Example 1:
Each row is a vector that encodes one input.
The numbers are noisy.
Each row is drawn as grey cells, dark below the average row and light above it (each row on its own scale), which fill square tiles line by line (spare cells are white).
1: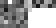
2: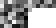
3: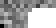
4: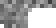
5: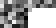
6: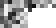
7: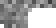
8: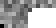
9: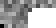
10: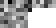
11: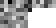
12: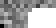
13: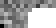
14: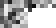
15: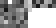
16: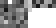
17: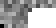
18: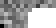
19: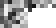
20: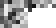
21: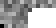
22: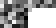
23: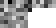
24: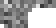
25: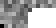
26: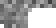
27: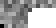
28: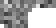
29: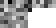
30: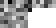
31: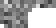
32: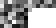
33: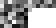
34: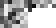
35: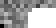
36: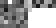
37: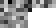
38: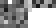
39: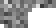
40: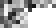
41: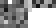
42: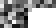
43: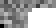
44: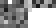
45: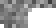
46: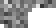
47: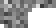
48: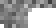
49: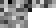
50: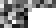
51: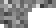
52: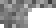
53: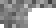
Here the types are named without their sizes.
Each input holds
three true/false values.
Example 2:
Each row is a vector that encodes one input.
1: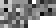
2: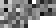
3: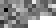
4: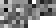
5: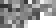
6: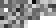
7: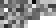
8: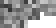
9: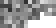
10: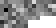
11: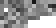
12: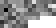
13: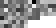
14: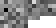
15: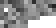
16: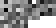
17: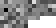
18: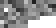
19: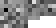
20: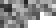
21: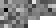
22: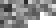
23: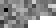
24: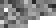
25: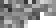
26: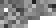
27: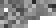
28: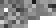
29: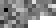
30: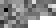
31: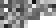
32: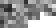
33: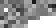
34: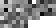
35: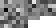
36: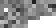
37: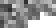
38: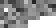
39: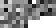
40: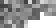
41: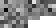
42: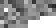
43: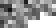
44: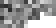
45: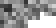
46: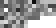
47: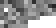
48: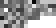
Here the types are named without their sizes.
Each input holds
a point on a line.
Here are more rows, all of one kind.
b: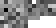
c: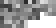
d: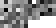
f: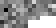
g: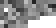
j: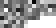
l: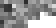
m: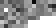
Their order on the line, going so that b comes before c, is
d, b, f, l, c, j, m, g.
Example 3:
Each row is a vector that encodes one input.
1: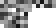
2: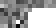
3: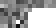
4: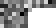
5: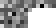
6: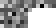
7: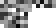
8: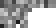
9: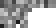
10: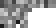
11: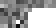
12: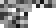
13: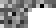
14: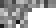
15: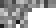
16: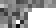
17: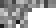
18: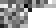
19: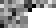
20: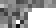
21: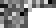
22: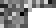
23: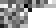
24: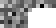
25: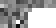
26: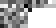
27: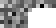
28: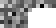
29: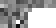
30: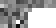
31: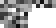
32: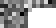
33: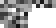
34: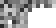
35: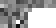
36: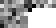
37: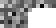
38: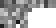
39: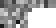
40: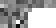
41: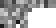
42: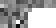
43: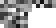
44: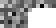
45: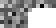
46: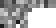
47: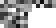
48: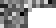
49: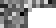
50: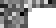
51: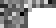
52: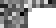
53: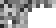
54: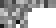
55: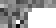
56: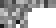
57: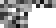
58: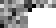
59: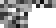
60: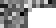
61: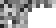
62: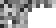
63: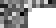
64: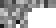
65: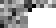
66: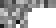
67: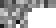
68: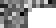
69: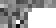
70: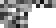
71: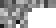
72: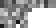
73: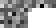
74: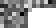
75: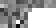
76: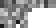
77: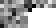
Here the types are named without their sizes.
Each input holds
three true/false values.
